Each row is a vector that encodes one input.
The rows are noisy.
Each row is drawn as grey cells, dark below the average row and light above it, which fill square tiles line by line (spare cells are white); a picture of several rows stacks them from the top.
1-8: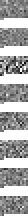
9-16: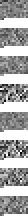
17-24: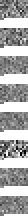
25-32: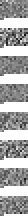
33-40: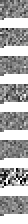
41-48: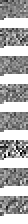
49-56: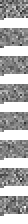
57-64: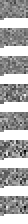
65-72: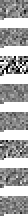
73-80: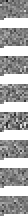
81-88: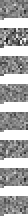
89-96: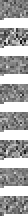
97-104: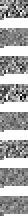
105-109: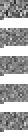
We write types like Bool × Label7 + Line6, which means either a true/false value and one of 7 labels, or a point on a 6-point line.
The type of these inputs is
Bool × (Line7 + Line8).
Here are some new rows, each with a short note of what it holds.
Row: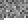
a point on an 8-point line and a true/false value
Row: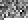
a point on a 7-point line and a true/false value
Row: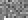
a point on a 7-point line and a true/false value
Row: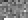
a point on an 8-point line and a true/false value
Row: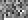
a point on an 8-point line and a true/false value
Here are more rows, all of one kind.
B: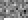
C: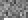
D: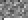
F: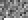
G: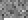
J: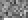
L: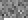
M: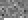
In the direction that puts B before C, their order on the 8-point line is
J, B, C, M, L, G, F, D.
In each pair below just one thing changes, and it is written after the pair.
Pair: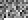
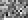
the true/false value
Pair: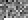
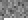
the true/false value
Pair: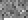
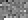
the true/false value
